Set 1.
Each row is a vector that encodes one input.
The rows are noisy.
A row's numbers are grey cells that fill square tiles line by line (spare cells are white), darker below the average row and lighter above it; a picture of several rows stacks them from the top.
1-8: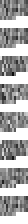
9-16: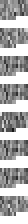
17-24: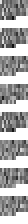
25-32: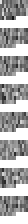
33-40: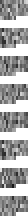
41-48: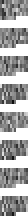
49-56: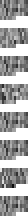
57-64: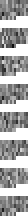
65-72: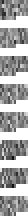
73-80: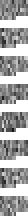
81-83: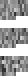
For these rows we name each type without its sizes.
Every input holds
a label.
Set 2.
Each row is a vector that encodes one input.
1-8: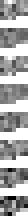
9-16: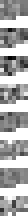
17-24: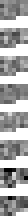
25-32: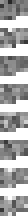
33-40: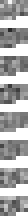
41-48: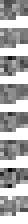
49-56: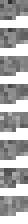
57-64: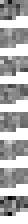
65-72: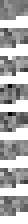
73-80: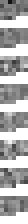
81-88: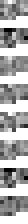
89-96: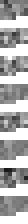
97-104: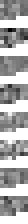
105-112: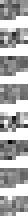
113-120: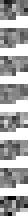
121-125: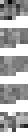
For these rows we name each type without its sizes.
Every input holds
a point on a line.
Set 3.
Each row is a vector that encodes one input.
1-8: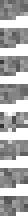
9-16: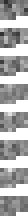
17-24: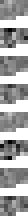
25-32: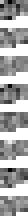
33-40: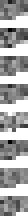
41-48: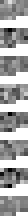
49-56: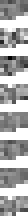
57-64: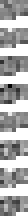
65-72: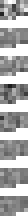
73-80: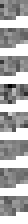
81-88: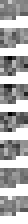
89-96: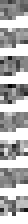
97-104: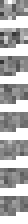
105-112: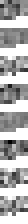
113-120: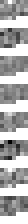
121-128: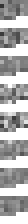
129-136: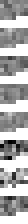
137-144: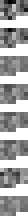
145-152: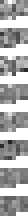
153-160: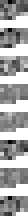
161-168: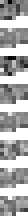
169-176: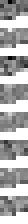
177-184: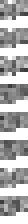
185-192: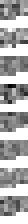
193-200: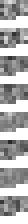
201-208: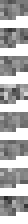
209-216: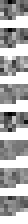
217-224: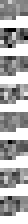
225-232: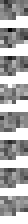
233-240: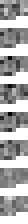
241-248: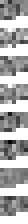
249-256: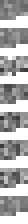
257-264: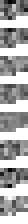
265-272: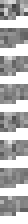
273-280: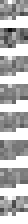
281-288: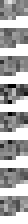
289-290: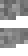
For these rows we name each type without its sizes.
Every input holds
a point on a line.
